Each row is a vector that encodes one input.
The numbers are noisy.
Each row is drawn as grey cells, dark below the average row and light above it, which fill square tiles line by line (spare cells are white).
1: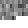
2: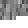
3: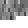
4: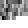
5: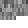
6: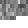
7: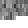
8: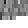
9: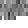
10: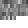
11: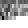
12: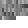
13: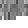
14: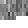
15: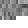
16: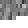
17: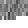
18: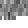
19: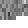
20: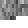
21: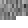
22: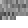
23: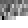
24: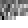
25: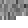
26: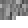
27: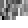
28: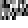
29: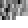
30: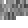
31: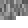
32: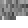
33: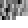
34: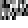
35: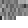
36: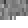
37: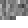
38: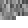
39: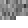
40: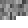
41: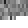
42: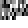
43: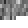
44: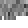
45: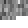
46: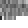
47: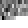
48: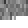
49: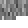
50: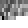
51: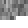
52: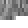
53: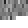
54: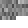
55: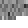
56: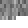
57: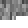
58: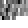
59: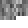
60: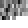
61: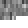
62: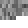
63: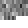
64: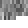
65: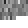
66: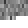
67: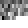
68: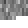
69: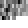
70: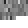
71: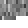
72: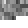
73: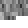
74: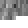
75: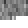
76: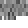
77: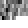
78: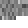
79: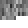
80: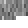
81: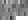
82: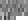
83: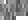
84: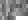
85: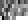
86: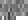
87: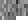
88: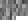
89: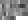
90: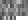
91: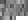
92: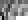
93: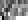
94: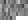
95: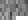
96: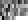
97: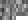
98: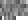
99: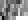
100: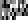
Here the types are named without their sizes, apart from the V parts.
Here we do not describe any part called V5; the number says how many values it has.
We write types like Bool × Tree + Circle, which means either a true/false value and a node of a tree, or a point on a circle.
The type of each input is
List(Line × (Line + V5)).
